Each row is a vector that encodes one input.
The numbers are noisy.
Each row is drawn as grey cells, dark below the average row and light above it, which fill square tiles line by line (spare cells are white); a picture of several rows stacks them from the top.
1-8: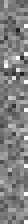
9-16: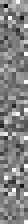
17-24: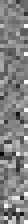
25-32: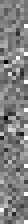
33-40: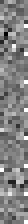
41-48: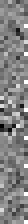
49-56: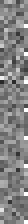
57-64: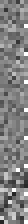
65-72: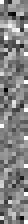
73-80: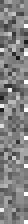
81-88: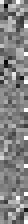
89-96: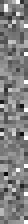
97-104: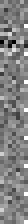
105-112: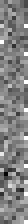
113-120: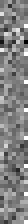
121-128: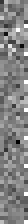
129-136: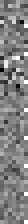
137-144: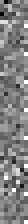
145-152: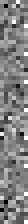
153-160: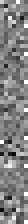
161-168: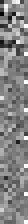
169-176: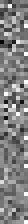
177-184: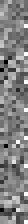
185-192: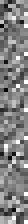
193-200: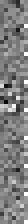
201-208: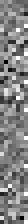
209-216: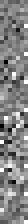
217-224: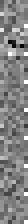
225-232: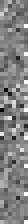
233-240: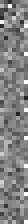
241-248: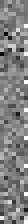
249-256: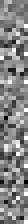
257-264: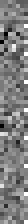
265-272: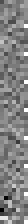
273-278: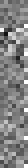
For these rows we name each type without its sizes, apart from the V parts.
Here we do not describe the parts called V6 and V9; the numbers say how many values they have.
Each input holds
a point on a line, together with either a point on a circle, or a true/false value, a value of V6 and a value of V9.
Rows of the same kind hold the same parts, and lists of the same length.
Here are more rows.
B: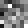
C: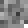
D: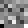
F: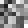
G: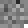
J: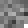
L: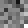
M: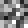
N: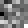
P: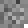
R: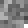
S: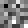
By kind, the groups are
B, D, F, M, N, S
C, G, J, L, P, R

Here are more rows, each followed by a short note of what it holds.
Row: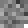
a point on a line, a true/false value, a value of V6 and a value of V9
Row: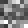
a point on a circle and a point on a line
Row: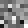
a point on a circle and a point on a line
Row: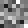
a point on a circle and a point on a line
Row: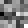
a point on a circle and a point on a line
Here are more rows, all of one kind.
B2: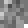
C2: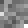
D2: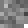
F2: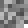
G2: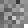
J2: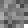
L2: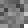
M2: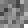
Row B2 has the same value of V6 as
F2 and G2.
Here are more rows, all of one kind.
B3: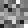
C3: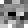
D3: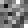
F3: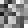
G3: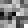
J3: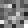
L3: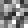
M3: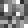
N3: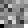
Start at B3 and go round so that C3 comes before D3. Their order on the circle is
B3, N3, J3, M3, G3, L3, C3, F3, D3.
